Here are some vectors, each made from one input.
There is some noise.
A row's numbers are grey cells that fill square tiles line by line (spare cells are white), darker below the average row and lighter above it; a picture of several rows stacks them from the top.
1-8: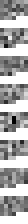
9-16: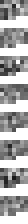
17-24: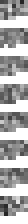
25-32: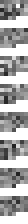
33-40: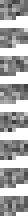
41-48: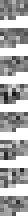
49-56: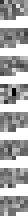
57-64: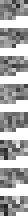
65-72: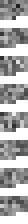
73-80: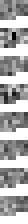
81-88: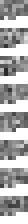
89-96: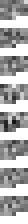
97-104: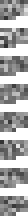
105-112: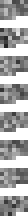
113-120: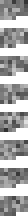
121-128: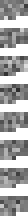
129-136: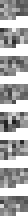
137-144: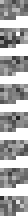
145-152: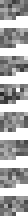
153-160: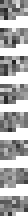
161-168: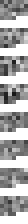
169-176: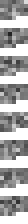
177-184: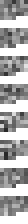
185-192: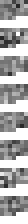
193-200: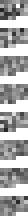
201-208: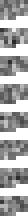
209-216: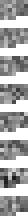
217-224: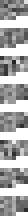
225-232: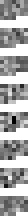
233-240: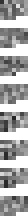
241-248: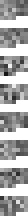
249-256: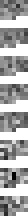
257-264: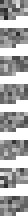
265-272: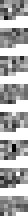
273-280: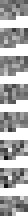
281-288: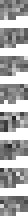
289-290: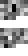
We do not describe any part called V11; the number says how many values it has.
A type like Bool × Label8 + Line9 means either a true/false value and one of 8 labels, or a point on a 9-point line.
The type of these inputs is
(Bool × Bool × Bool + V11) × Label10 + Label12.
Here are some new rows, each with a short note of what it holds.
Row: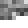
one of 10 labels and a value of V11
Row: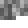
one of 10 labels and a value of V11
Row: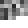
one of 12 labels
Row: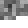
one of 10 labels and a value of V11
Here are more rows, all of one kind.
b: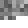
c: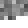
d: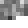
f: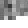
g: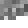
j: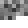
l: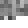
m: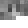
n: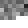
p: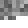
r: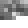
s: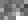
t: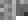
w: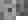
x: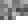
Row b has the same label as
c, f, l and p.
